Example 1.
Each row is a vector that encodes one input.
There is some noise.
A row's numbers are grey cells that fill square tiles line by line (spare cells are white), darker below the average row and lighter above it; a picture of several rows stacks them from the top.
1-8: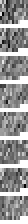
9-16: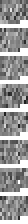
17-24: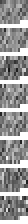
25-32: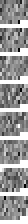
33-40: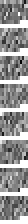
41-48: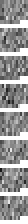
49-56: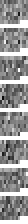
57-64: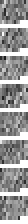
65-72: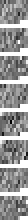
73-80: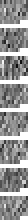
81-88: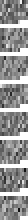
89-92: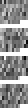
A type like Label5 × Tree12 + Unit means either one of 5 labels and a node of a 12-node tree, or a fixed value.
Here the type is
Tree10 + Tree11.
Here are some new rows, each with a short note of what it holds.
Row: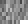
a node of an 11-node tree
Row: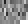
a node of an 11-node tree
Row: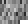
a node of an 11-node tree
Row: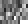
a node of a 10-node tree
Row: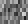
a node of a 10-node tree
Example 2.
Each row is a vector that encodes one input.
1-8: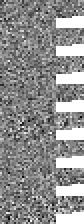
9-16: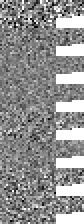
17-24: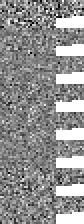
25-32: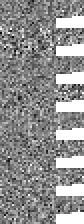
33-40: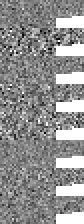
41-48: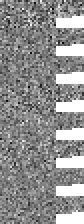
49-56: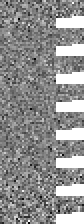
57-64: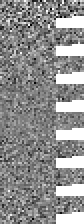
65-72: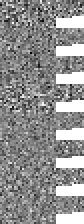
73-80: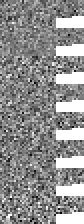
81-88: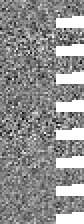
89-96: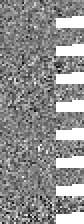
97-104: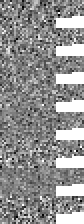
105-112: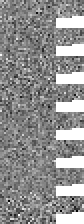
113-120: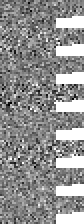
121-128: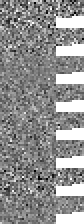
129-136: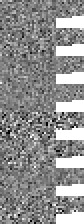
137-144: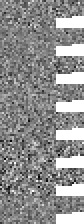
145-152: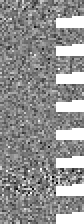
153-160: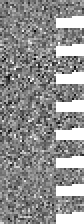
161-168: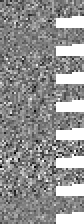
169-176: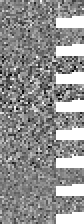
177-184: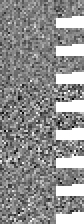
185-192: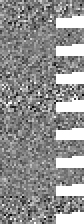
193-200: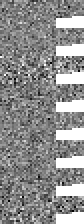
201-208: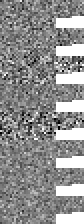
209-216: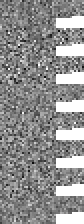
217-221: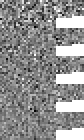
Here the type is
List2(Circle14).
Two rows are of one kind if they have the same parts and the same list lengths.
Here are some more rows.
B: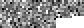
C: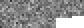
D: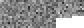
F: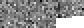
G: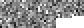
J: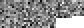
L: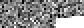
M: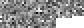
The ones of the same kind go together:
B, J
C, D, F, G, M
L

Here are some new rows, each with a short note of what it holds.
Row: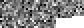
a list of two items
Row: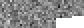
a list of two items
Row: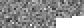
a list of one item
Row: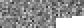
a list of one item
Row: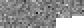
a list of one item
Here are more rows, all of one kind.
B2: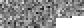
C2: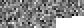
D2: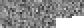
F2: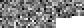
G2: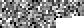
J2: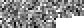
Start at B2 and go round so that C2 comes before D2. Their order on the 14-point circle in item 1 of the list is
B2, C2, G2, J2, F2, D2.
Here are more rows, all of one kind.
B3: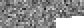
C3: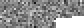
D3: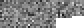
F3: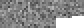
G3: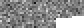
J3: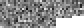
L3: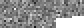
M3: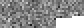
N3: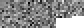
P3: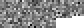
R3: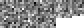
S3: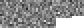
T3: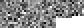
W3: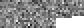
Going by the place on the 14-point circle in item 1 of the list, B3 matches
C3, L3 and R3.
